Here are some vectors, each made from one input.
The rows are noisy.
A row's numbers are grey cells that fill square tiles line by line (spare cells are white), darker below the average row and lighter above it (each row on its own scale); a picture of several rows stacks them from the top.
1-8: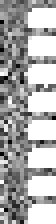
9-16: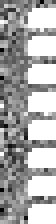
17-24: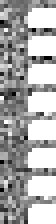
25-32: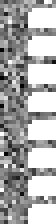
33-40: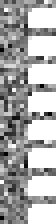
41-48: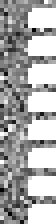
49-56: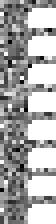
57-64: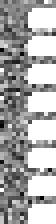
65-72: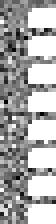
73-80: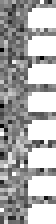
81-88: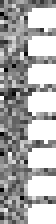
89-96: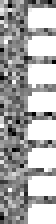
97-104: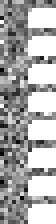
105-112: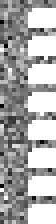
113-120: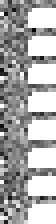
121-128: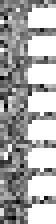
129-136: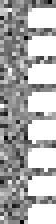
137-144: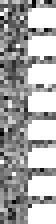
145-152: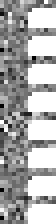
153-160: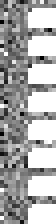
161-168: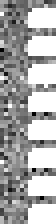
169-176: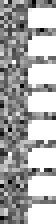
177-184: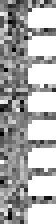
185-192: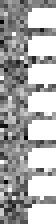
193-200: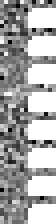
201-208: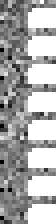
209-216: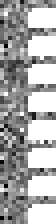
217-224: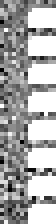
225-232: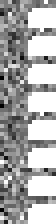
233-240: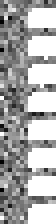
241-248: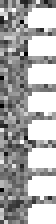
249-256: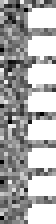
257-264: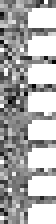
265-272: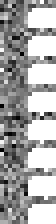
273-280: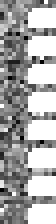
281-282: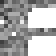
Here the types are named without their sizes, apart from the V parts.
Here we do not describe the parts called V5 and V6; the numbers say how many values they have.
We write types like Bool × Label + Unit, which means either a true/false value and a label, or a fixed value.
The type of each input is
(Bool × Bool × Bool + V5) × Label × V6.
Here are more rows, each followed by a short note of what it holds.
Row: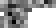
a label, three true/false values and a value of V6
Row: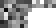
a label, three true/false values and a value of V6
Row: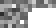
a label, a value of V5 and a value of V6
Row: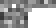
a label, a value of V5 and a value of V6
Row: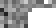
a label, a value of V5 and a value of V6
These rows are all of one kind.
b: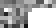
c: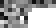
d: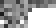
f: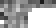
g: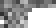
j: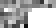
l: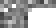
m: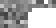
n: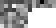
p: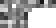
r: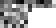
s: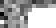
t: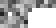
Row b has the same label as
j, l and r.
